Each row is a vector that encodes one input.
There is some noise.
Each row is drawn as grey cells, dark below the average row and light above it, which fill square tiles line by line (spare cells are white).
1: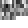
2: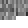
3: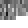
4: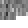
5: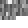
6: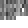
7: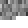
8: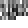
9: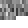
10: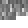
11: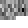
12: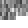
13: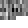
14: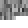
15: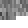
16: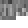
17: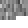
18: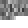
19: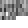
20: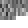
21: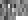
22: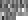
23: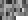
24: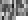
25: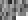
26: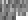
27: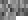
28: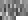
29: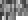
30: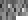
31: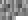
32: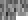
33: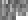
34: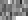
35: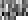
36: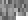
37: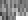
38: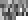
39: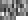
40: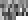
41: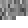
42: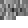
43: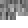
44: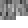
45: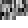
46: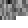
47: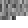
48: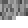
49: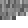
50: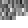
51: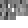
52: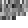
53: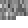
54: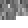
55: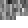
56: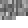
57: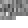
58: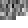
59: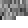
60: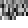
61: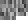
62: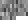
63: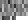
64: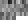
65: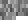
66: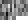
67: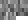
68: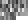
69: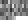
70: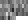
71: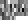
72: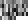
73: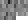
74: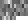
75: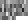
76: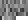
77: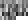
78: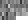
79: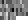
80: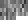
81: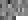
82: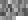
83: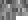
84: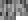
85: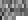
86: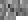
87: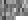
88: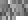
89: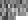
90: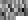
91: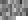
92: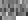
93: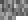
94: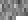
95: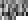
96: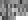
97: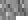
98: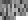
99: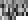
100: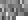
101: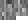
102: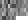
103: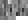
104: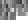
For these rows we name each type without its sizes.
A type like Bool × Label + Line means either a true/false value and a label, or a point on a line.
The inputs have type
Bool × Bool × Bool × Bool × Circle × Circle × Circle + Unit.
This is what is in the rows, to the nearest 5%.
About 90% of them hold a point on each of three circles and four true/false values. The rest hold a fixed value.
